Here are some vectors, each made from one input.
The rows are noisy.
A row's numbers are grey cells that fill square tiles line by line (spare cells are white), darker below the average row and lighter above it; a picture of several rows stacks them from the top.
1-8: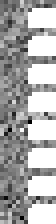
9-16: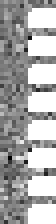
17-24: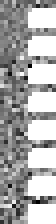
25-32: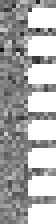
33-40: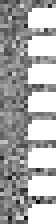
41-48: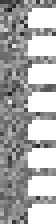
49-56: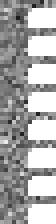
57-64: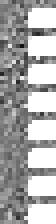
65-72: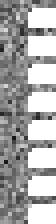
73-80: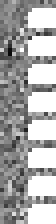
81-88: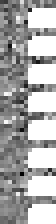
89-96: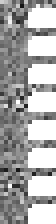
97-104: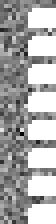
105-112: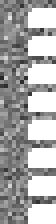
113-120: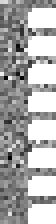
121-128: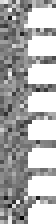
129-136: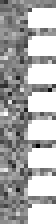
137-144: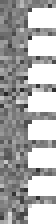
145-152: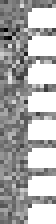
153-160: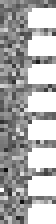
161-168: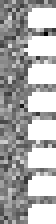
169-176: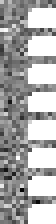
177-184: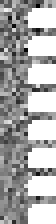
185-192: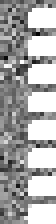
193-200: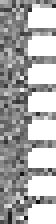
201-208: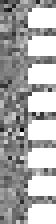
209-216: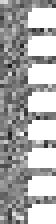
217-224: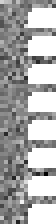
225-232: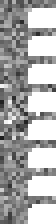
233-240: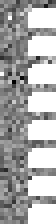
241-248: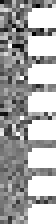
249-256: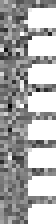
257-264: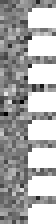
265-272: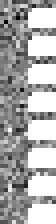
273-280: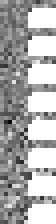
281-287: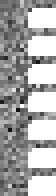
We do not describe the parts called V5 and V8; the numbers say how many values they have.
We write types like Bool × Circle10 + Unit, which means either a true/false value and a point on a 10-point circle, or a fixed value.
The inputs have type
Bool × Label10 + (Line10 + V8) × V5.
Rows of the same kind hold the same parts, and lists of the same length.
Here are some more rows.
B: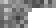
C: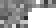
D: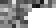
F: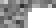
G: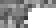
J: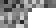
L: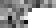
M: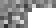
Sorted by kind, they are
B, L
C, F, G, M
D, J

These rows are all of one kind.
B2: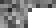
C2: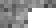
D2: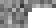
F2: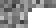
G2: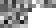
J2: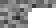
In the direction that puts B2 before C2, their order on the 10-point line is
G2, B2, J2, C2, D2, F2.
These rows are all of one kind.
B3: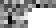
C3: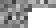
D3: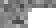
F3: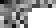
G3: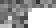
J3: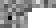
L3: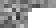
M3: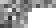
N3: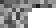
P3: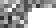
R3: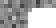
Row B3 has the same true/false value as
D3 and J3.
